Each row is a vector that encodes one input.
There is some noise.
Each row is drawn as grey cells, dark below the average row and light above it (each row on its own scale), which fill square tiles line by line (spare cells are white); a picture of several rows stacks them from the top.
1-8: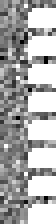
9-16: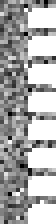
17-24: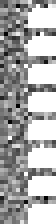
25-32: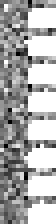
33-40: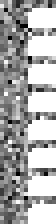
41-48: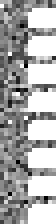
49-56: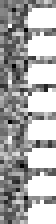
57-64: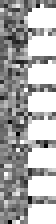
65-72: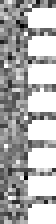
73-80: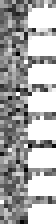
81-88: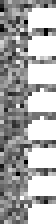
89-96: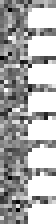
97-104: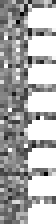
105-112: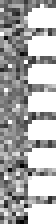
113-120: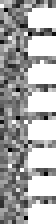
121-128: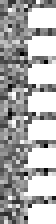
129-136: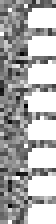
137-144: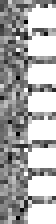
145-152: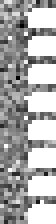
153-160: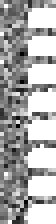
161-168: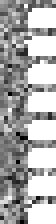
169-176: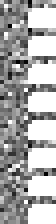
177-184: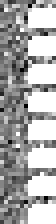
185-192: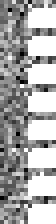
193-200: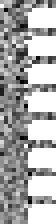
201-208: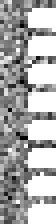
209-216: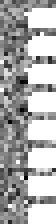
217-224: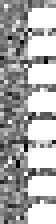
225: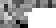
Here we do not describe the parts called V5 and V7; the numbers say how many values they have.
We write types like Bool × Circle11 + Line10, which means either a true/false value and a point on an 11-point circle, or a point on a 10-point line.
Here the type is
(Bool × Bool × Bool × Bool + V7) × V5 + Label8 × Label8.
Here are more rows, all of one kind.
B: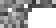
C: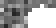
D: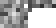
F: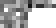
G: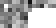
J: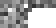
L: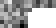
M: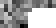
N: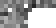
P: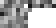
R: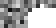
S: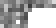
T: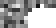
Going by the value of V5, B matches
D, J, N and P.
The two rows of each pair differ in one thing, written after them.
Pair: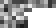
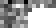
the value of V5
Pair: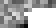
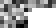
the value of V7
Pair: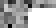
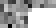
the value of V7
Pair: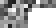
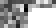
the value of V5
